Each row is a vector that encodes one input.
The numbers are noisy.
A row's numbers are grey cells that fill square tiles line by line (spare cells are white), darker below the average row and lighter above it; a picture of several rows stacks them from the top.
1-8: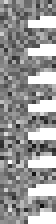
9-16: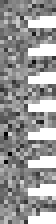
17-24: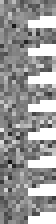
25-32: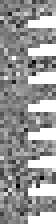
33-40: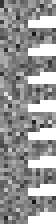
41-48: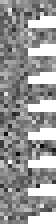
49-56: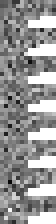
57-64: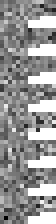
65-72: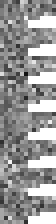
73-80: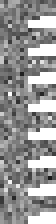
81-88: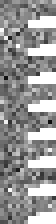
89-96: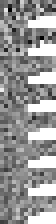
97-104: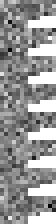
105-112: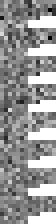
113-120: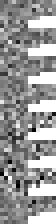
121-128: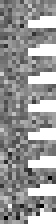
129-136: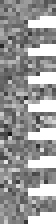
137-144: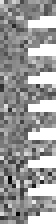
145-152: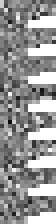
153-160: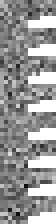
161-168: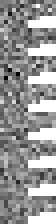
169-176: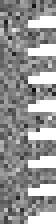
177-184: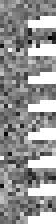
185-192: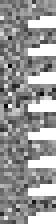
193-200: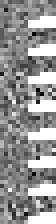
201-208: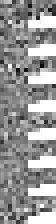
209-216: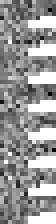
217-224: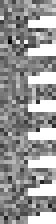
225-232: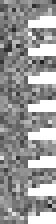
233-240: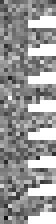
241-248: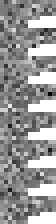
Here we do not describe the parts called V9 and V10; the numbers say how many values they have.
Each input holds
a value of V10, together with either a point on a 7-point line, or a true/false value and a value of V9.
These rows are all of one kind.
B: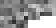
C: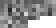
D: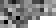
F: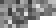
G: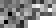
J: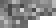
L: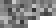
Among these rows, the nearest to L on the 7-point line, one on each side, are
G and J.
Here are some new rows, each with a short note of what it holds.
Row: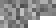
a point on a 7-point line and a value of V10
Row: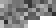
a true/false value, a value of V9 and a value of V10
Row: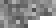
a point on a 7-point line and a value of V10
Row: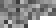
a point on a 7-point line and a value of V10
